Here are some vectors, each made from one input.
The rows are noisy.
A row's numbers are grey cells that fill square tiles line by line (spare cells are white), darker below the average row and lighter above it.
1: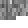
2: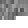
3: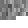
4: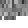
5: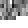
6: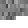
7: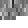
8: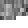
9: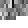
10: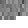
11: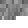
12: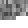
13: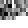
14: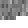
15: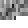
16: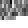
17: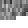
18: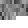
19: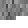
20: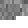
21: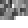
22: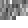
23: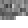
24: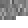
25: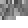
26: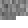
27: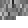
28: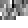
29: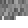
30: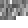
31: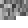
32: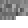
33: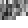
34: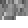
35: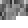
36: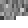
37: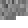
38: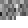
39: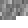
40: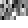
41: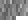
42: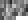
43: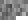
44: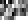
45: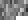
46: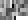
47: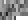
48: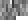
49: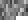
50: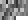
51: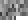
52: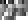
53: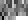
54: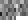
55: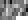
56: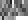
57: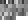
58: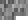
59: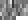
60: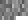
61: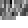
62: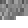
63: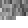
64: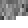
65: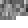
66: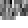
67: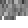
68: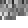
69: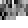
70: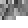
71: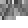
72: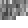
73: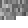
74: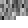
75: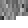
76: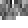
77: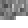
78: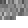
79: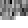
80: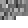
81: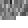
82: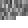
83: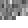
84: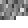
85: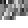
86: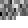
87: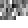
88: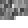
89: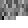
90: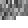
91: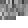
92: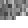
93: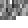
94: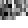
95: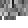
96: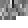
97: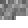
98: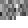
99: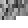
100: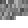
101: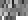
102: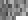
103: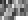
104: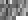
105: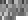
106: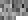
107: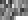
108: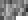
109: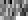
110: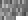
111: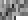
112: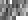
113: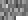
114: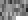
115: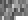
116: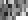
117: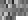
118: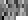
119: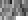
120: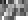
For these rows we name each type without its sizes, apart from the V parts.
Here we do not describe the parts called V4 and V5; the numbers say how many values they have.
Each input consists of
either a point on a circle and a true/false value, or a fixed value, or a value of V4 and a value of V5.
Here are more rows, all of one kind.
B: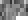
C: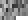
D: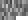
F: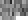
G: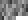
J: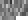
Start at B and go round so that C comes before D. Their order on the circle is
B, F, C, G, D, J.
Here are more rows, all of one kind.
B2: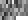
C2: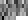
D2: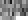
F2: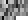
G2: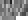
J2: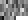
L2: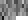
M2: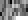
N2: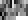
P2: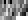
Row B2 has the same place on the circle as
G2 and P2.
